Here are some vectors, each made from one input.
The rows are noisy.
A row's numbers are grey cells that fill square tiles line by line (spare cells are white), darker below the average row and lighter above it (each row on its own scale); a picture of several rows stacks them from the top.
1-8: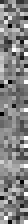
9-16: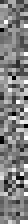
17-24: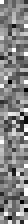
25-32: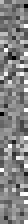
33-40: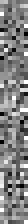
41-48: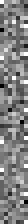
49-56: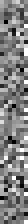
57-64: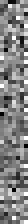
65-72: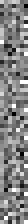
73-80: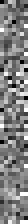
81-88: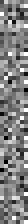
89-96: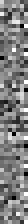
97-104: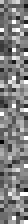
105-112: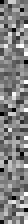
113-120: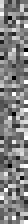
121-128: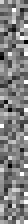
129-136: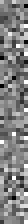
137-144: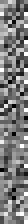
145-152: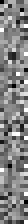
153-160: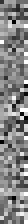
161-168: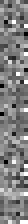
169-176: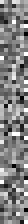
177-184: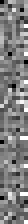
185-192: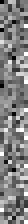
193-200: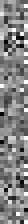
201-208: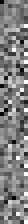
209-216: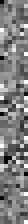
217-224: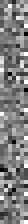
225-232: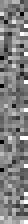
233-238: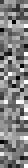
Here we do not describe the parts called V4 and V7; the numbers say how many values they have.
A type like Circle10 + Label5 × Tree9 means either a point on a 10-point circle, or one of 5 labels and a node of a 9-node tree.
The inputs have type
(Bool × Bool × Bool × Bool + Unit) × V4 × V7 + Label6 × Label6.
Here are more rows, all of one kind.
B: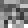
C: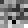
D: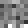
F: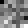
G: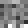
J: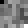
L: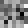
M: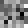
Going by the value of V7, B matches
D and G.
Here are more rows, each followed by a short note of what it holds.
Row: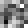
four true/false values, a value of V4 and a value of V7
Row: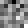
two labels (each one of 6)
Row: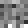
a value of V4 and a value of V7
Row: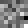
four true/false values, a value of V4 and a value of V7
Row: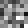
two labels (each one of 6)
